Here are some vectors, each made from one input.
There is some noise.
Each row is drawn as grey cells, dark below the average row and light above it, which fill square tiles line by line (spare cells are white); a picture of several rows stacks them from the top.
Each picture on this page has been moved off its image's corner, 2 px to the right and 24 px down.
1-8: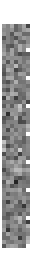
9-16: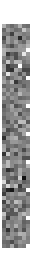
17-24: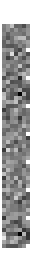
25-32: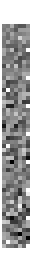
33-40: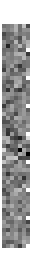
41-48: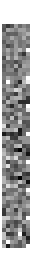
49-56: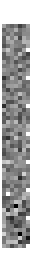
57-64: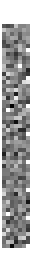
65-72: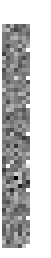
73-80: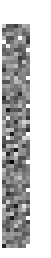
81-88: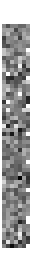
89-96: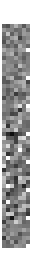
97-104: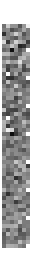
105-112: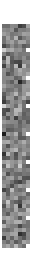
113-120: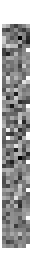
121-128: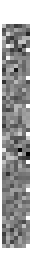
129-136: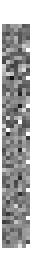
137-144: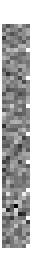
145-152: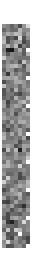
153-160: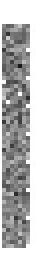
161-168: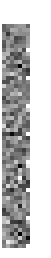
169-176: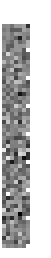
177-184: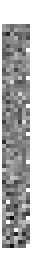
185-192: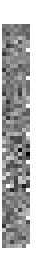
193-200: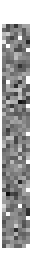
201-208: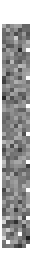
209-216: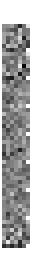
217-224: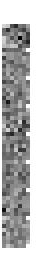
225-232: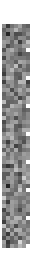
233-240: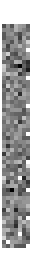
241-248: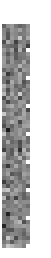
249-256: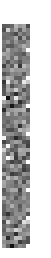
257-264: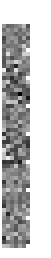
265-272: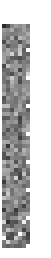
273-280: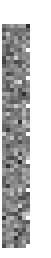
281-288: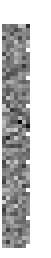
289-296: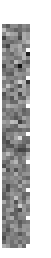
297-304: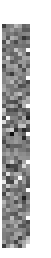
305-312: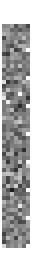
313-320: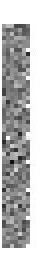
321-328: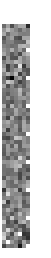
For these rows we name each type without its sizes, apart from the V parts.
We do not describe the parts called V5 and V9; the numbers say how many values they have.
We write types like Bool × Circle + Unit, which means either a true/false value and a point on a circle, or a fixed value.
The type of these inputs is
((Bool × Bool × Bool + Unit) × Line + V5) × Circle × V9.
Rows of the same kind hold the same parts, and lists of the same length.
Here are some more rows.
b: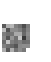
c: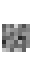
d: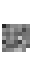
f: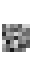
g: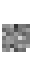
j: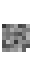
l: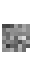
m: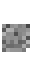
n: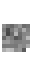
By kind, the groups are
b, d, g, l
c, j, m, n
f

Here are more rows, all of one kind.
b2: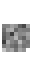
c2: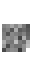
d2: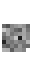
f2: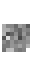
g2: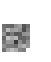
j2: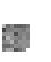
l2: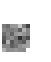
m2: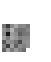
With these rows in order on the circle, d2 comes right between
b2 and m2.
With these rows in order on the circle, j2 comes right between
c2 and g2.
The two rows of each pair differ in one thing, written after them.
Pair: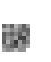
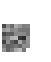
one of the three true/false values
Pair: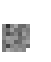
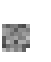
the value of V9
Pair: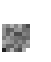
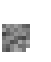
the place on the circle
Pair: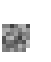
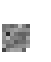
the value of V9
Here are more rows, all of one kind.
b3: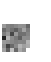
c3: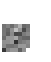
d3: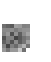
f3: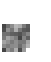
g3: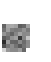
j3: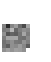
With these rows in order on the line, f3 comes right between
c3 and d3.
